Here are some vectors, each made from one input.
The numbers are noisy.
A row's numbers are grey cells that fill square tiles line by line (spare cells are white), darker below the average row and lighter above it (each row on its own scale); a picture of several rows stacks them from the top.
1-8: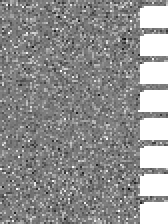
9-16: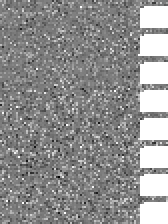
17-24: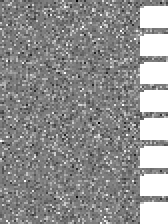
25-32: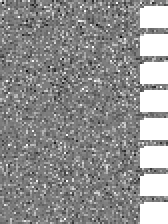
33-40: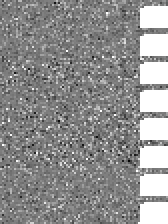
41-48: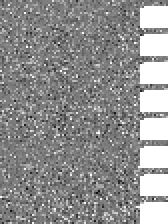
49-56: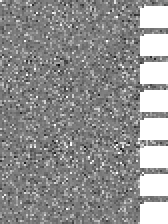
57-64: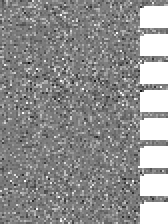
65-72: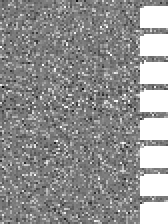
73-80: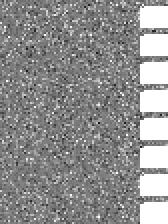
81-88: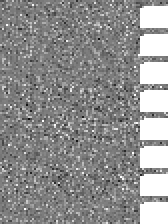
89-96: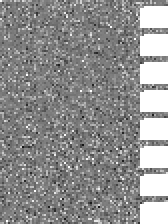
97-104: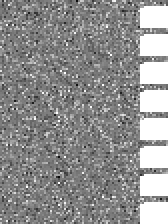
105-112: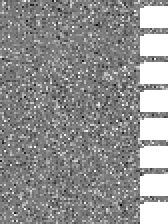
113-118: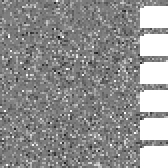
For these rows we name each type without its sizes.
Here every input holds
a node of a tree, together with either a point on a circle, or a fixed value.
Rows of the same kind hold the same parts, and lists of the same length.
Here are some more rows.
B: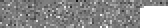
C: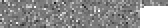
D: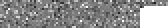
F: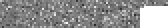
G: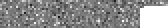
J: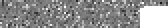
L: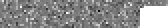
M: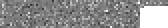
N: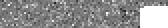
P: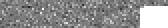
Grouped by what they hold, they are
B, C, F, J, M, N, P
D, G, L

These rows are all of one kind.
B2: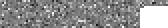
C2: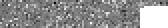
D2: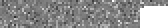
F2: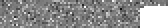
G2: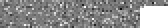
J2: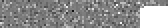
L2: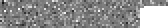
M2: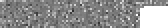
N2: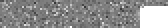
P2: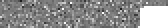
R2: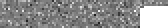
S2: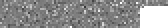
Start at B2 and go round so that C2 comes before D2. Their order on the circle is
B2, J2, P2, N2, G2, F2, R2, C2, S2, D2, M2, L2.
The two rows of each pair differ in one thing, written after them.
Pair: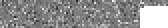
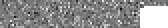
the place on the circle
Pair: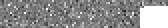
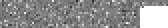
the place on the circle
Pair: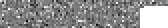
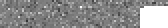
the place on the circle
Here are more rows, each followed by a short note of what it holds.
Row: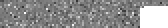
a point on a circle and a node of a tree
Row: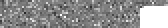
a node of a tree
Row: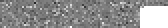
a point on a circle and a node of a tree
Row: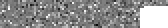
a point on a circle and a node of a tree
